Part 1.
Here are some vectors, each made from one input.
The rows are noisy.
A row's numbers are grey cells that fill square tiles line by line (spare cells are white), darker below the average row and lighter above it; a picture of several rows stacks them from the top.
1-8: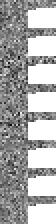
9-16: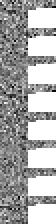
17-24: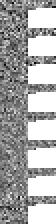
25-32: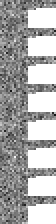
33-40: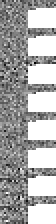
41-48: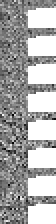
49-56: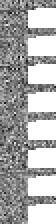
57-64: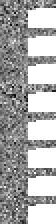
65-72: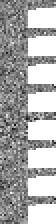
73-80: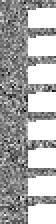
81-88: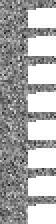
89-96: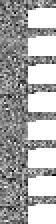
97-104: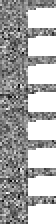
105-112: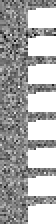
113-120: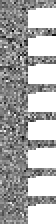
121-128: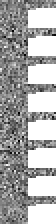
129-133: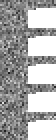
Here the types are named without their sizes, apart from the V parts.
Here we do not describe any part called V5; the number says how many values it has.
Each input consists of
either a node of a tree and a true/false value, or a value of V5.
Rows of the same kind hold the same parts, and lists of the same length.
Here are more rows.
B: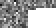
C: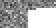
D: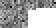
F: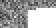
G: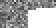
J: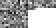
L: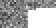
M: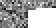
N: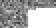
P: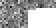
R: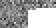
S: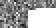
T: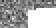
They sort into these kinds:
B, J, M, S
C, D, F, G, L, N, P, R, T

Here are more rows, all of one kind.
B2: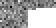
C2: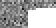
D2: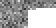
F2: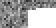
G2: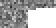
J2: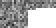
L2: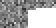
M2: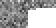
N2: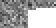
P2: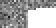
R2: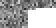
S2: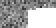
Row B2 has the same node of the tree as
G2 and R2.
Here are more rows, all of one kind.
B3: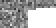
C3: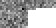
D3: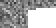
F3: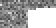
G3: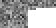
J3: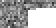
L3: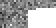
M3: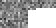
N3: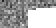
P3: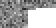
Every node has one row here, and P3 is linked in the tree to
D3 and G3.
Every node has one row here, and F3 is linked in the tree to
B3.
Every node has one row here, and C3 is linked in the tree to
D3, L3 and M3.
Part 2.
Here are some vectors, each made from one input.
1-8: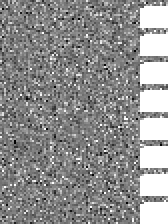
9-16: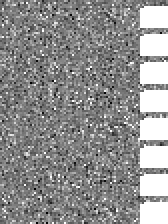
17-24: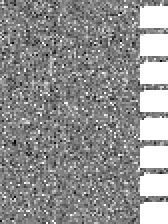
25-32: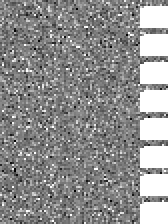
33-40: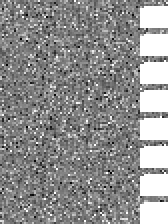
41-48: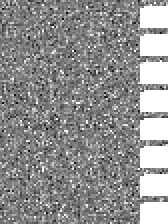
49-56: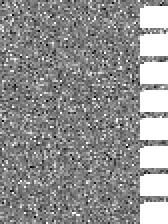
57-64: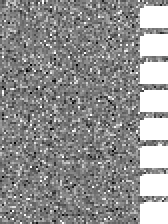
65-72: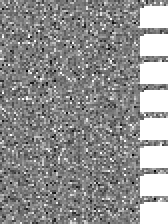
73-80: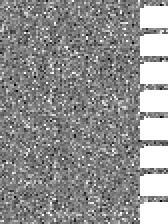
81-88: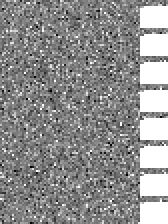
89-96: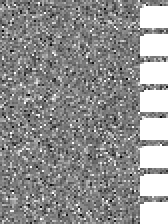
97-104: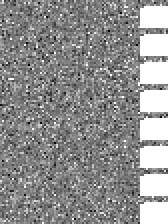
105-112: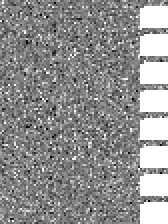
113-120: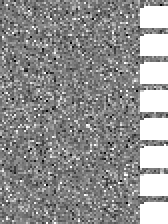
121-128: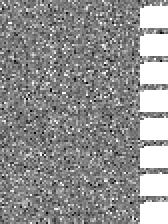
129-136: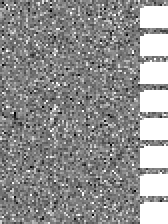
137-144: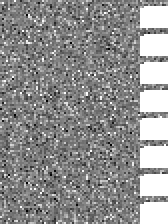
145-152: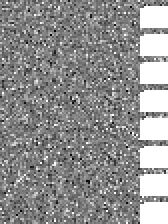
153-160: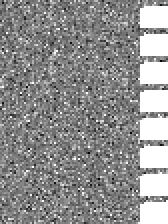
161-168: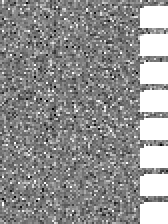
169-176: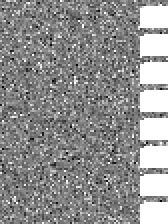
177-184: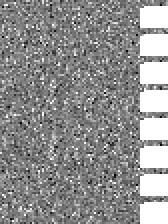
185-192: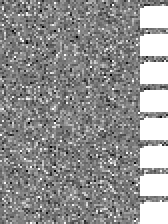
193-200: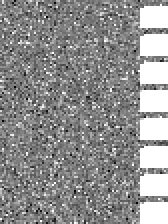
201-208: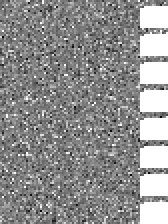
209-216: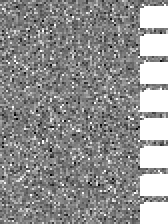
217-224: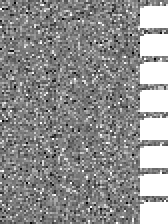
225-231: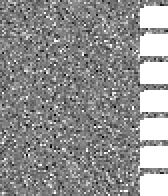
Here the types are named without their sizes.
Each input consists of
a node of a tree, together with either a point on a circle, or a point on a line.
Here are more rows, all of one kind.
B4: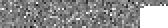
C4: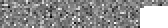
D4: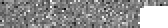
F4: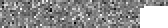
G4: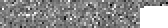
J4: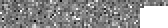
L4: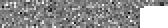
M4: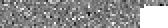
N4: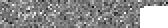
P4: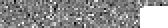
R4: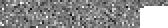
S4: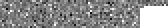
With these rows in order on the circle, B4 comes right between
J4 and S4.
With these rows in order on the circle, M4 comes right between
D4 and F4.
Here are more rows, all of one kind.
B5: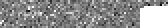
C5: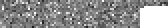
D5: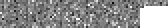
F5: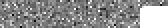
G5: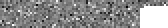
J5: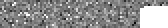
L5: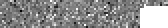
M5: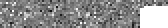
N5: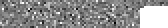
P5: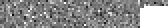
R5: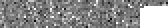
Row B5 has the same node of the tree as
C5, N5 and R5.
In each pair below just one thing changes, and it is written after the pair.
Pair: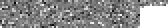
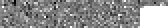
the place on the line
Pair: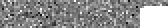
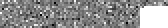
the node of the tree
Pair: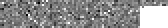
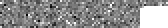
the node of the tree
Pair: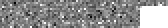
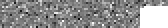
the place on the line
